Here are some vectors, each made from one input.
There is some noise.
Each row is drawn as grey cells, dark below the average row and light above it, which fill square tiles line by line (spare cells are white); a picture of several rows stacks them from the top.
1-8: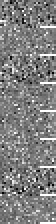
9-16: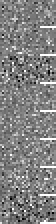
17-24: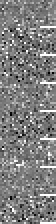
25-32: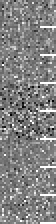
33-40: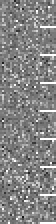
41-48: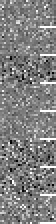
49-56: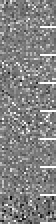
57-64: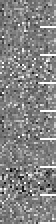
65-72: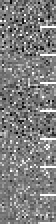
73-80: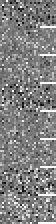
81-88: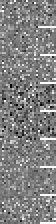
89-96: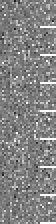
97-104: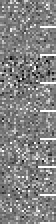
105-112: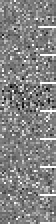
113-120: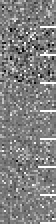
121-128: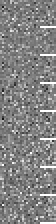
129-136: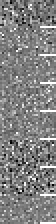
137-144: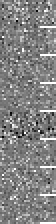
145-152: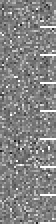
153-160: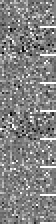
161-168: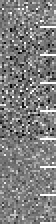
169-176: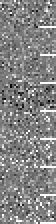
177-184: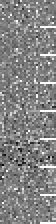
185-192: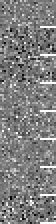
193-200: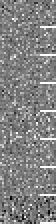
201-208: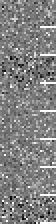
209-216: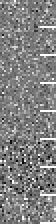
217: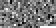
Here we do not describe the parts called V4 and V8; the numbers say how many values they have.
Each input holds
either a node of a 7-node tree and a value of V4, or a list of up to two items, each a true/false value and a value of V8.
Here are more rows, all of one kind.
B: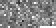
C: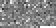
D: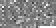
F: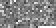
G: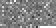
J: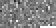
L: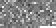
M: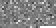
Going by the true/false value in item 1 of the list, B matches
J and L.
